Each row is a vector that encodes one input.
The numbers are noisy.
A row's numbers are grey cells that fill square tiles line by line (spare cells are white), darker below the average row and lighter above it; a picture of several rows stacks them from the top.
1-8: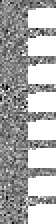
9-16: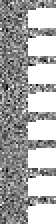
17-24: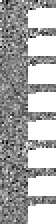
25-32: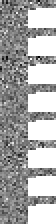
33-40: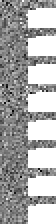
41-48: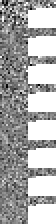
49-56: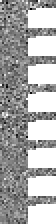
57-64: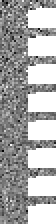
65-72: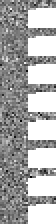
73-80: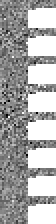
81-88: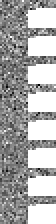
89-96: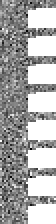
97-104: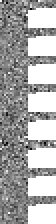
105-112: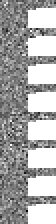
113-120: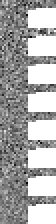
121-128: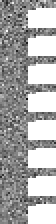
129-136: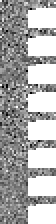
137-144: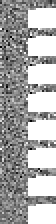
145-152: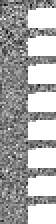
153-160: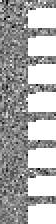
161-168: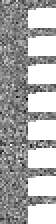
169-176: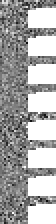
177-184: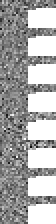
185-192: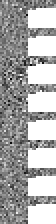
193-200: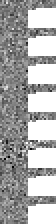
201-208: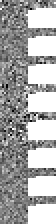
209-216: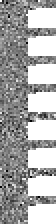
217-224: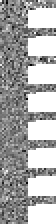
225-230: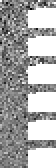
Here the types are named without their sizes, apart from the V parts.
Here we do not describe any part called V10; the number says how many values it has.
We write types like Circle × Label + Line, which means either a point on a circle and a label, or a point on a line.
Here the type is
Line × Tree + V10.
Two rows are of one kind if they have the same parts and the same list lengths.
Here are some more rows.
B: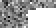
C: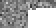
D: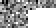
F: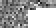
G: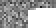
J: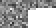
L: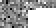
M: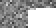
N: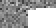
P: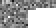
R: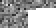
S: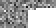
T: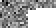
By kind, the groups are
B, D, F, L, T
C, G, J, M, N, P, R, S

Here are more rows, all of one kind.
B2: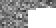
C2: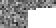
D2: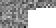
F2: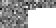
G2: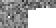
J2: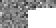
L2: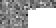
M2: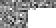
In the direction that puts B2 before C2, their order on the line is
G2, D2, F2, B2, L2, J2, M2, C2.
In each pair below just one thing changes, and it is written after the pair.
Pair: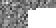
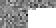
the node of the tree
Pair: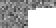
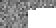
the node of the tree
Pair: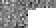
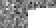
the node of the tree
